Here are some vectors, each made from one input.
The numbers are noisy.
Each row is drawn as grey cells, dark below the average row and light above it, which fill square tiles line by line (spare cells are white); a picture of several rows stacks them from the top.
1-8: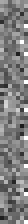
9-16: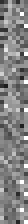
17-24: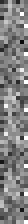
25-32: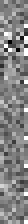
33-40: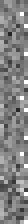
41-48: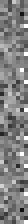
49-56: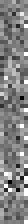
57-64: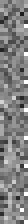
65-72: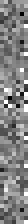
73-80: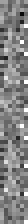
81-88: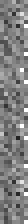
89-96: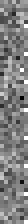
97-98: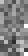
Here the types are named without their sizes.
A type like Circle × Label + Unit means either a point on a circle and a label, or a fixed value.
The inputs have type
List(Line).
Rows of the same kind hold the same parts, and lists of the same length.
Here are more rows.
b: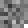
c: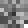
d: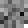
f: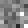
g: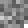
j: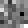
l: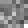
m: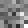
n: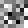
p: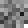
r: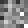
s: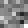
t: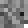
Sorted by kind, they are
b, j
c, f, m, r
d, g, l, p, s, t
n

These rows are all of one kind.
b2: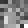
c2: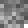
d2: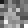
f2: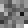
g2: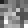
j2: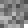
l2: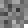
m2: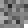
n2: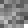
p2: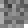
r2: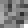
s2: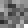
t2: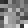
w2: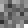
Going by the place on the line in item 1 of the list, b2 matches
d2, g2 and t2.
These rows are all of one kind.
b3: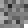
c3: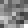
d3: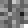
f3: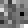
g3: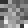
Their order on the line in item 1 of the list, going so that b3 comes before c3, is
f3, d3, b3, c3, g3.
